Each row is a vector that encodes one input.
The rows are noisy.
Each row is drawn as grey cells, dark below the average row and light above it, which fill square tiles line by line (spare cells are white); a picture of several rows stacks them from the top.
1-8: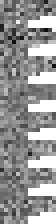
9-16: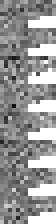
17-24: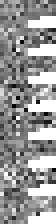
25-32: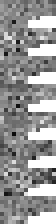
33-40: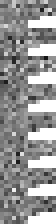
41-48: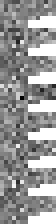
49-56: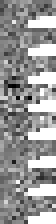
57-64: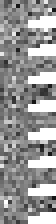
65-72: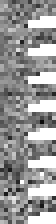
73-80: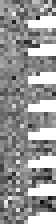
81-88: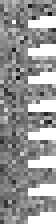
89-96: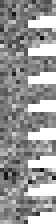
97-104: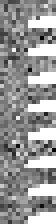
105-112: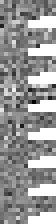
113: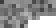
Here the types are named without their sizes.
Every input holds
two labels and four true/false values.
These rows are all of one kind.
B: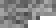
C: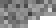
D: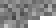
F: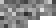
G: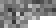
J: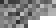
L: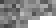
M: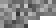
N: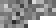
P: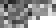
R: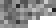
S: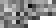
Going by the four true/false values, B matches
C, D, P and R.
